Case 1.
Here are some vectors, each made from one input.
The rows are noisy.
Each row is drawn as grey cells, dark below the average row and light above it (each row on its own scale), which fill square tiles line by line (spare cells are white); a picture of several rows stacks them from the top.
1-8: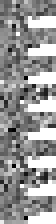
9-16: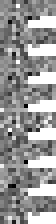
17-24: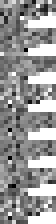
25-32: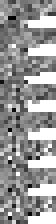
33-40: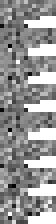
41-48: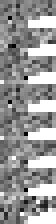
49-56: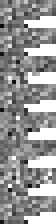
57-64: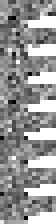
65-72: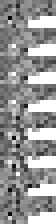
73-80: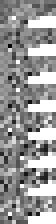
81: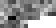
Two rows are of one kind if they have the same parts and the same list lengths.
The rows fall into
2 kinds.
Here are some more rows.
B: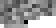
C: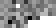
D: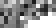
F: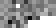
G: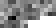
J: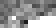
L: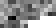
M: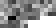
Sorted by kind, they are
B, C, F, G, J, L, M
D

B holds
three true/false values.
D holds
a fixed value.
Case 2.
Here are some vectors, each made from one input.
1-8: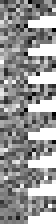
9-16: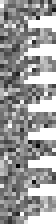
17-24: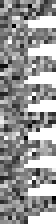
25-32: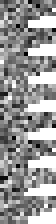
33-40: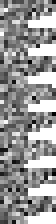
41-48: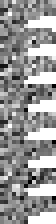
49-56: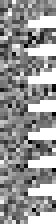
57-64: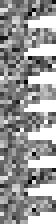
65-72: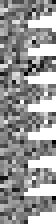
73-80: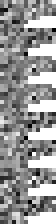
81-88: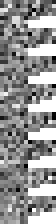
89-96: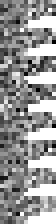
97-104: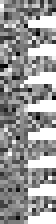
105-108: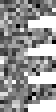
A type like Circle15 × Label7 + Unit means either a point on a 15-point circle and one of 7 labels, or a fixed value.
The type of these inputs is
Label6.
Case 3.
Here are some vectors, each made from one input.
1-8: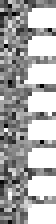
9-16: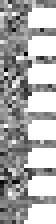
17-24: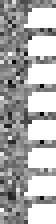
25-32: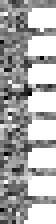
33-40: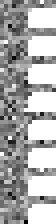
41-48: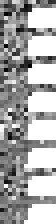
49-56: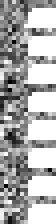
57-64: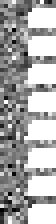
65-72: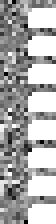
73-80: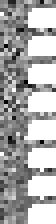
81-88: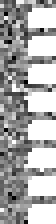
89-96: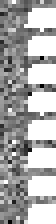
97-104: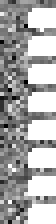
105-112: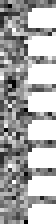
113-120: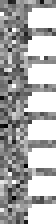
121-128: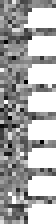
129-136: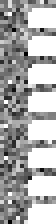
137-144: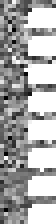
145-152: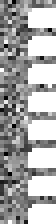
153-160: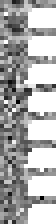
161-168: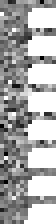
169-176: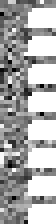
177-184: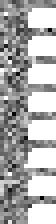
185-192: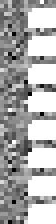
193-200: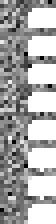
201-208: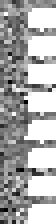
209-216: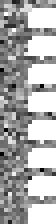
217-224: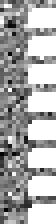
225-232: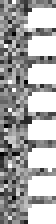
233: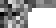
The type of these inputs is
Bool × Bool × Bool × Bool + Unit.
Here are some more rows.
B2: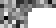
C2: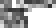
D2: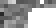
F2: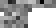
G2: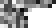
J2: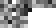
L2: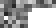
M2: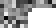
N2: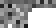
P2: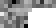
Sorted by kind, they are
B2, D2, F2, J2, L2, M2, N2, P2
C2, G2

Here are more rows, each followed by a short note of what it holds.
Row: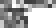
a fixed value
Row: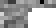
four true/false values
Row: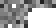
four true/false values
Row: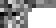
four true/false values
